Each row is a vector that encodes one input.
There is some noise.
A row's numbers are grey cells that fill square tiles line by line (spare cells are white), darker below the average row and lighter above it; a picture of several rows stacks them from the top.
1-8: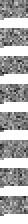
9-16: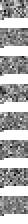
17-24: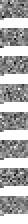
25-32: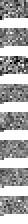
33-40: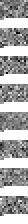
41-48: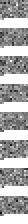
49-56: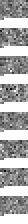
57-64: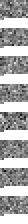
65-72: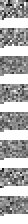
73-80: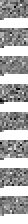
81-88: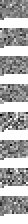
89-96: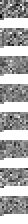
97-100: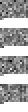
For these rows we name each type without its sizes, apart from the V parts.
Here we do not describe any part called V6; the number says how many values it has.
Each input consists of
a value of V6, together with either a point on a line, or four true/false values.
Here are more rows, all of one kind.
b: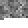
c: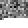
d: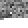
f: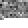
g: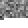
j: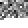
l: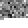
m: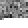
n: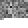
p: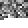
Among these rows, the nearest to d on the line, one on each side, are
j and m.
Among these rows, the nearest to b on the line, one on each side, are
g and l.
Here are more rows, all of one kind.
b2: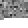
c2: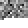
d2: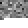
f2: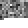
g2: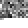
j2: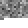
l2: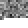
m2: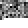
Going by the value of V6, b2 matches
l2 and m2.
